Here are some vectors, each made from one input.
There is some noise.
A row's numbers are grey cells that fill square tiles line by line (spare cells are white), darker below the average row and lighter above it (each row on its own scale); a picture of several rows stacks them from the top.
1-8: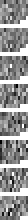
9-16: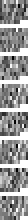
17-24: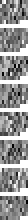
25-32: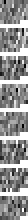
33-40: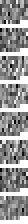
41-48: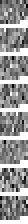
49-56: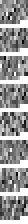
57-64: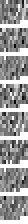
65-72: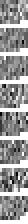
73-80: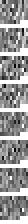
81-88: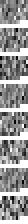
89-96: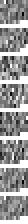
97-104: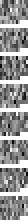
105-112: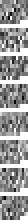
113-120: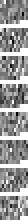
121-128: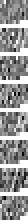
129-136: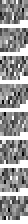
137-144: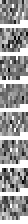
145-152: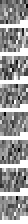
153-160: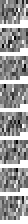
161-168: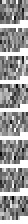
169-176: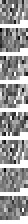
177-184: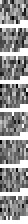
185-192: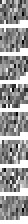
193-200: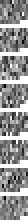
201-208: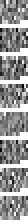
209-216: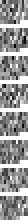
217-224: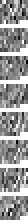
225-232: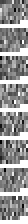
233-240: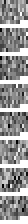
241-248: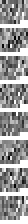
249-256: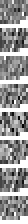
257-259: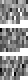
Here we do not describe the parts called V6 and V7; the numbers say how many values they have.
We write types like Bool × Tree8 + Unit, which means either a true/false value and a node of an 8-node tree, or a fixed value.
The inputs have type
Line5 × Tree9 + Line9 × V6 + V7 × V7.
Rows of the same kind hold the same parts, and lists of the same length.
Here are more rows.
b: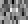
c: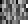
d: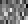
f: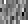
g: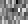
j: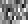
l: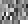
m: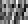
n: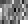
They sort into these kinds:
b, c, f, m
d, l, n
g, j

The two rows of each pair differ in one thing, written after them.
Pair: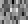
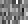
the value of V6
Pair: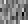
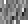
the place on the 9-point line
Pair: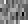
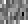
the place on the 9-point line
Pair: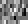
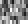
the value of V6
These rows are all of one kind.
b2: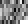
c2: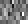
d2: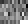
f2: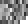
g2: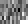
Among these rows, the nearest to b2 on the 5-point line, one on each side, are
d2 and f2.
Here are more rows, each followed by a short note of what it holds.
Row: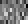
a point on a 5-point line and a node of a 9-node tree
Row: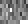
a point on a 5-point line and a node of a 9-node tree
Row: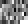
a point on a 5-point line and a node of a 9-node tree
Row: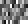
a point on a 9-point line and a value of V6
